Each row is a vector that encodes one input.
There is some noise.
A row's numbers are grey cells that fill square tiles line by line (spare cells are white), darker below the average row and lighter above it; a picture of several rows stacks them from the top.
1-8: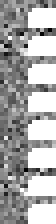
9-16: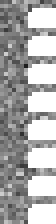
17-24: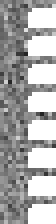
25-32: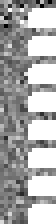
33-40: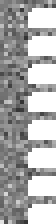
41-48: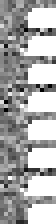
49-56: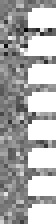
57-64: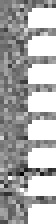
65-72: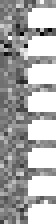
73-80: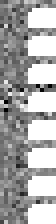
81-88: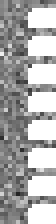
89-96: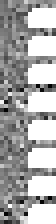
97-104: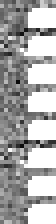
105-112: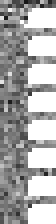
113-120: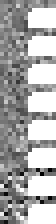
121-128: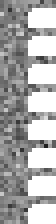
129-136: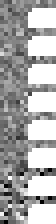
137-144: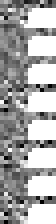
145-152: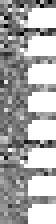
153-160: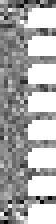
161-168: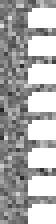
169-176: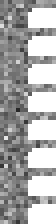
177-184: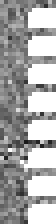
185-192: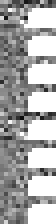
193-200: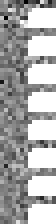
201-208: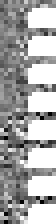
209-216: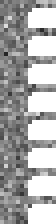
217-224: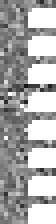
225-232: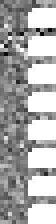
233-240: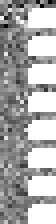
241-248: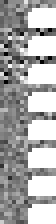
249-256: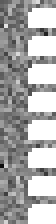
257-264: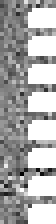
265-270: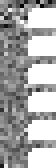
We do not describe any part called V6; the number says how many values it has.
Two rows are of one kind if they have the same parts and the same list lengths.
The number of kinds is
4.
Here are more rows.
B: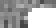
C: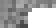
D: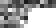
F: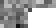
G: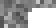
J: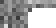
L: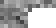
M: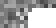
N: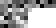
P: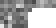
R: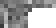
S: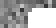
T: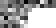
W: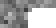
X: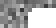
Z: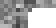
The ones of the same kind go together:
B, C, F, P, W, Z
D, N, T
G, J, L, R
M, S, X

